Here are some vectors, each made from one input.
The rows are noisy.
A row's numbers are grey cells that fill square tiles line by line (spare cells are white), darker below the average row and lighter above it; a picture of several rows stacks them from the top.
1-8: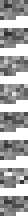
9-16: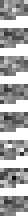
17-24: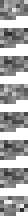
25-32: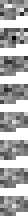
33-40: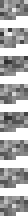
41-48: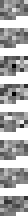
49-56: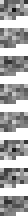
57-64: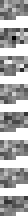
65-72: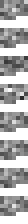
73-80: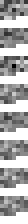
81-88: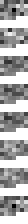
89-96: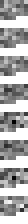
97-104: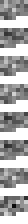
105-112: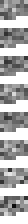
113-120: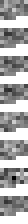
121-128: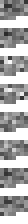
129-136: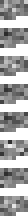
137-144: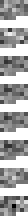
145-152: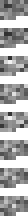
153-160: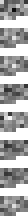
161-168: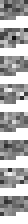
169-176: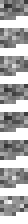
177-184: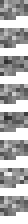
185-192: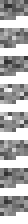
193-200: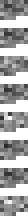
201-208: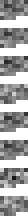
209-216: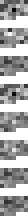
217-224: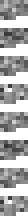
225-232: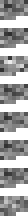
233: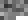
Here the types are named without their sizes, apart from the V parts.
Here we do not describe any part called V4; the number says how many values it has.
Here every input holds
a true/false value, together with either a point on a line, or a value of V4.
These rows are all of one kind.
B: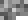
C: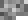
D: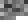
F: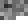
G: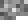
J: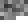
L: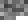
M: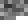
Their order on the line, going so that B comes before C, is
D, B, M, L, J, F, G, C.
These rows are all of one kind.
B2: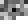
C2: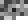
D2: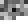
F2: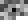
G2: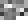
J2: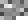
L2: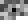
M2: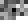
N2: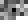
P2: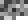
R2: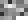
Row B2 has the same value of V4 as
D2 and J2.
